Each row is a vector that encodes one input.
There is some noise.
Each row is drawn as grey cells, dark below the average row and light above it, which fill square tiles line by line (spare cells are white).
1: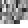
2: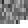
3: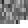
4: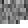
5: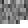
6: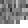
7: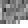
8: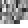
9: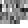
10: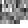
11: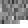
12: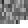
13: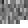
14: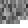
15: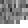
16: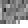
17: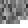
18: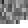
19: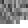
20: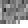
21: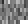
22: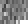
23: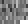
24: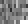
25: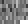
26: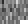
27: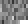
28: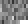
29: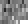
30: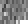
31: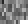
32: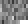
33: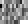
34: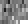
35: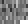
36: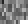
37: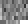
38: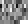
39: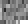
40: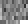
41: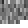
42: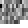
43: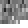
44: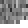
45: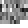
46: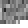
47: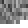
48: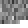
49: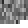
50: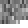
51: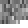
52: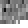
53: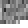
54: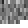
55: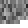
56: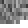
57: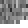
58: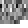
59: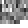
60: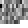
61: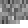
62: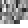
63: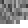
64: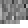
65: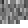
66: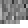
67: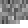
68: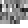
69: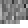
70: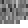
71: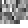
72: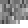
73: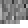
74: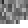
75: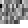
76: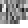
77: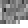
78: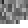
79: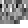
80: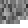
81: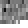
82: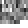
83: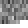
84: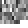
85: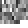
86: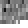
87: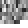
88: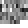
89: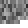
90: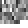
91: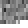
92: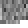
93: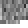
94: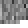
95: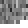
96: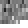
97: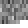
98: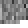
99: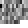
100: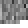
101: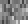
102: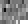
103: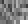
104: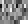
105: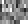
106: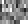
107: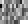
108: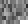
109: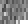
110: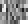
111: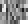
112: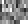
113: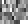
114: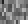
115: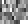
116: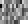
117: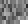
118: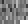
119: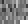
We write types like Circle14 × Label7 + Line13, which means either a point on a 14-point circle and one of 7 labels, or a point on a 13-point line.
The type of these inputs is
Bool × (Circle8 + Unit) + Tree7.
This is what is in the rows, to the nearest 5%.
About 30% of them hold a node of a 7-node tree. The rest hold a true/false value, together with either a point on an 8-point circle, or a fixed value.
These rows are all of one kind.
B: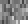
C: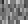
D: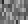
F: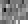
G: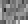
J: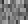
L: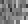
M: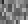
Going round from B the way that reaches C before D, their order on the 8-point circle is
B, L, F, G, C, J, D, M.
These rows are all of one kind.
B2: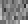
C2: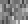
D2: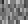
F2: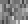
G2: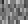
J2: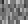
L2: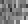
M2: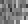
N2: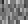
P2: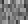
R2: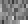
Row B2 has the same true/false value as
C2, F2 and R2.
